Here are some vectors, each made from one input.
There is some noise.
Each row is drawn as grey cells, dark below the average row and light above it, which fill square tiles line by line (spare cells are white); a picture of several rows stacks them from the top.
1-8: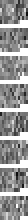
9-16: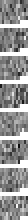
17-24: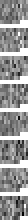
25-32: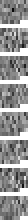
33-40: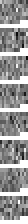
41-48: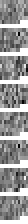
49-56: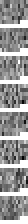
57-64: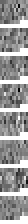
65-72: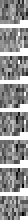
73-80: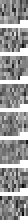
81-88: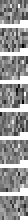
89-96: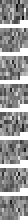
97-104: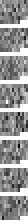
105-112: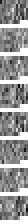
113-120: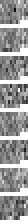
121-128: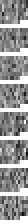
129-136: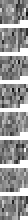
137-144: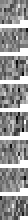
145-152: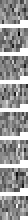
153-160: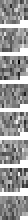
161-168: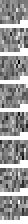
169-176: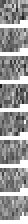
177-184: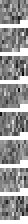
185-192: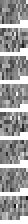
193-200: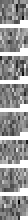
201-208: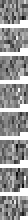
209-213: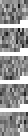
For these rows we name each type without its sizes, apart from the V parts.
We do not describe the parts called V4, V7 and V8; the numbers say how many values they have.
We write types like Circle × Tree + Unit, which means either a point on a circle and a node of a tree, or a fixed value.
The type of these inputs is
Bool × (Circle + Unit) × V4 × V8 + Line + V7.
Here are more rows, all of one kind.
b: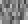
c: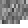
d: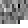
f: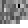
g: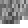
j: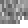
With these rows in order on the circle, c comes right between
g and j.
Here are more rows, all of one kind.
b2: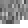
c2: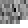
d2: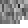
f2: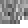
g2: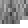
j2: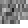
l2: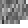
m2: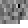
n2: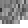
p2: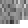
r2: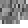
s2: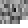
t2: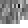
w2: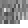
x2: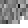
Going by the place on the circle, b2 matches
d2, m2, n2 and x2.
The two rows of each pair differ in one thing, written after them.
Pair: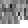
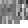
the true/false value
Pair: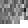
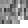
the value of V4
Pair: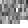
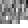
the value of V8
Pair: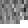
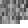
the true/false value
